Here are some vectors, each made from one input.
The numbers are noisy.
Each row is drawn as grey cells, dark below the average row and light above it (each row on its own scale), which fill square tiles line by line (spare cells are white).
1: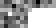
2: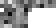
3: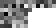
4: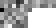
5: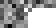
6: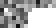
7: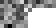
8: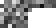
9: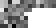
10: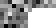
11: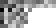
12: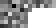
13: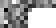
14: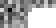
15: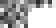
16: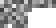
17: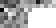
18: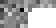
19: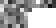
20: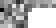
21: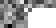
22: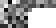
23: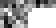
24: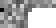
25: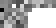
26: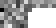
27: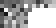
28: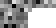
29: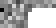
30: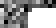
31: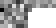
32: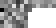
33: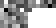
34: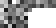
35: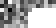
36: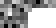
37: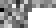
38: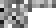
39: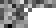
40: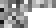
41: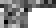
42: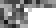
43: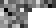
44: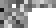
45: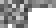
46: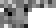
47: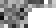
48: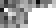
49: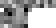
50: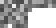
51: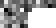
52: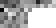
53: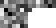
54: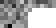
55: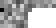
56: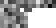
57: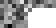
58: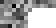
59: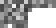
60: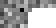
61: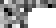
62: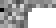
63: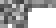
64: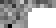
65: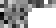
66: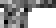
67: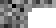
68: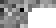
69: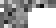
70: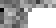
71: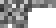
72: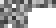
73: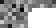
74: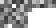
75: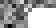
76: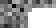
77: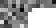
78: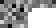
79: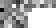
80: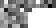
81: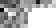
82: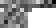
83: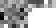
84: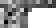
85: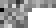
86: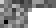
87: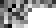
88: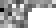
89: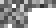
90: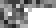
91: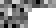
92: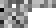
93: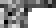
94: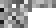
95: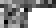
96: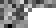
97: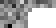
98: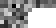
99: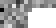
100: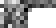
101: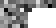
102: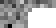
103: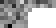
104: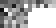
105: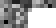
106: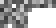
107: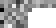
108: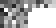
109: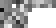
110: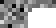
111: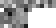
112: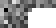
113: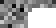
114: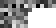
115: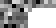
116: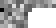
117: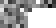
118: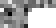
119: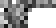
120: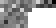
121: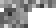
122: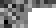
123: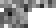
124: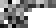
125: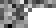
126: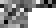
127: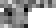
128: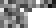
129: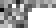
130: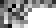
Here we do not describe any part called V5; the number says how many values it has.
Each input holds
a true/false value and a value of V5, together with either one of 7 labels, or a point on a 6-point line.
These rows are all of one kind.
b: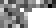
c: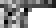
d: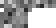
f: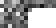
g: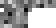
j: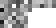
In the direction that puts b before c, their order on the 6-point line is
j, b, d, f, g, c.
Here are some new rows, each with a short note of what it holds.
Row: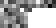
a point on a 6-point line, a true/false value and a value of V5
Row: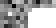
one of 7 labels, a true/false value and a value of V5
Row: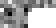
a point on a 6-point line, a true/false value and a value of V5
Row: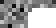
one of 7 labels, a true/false value and a value of V5
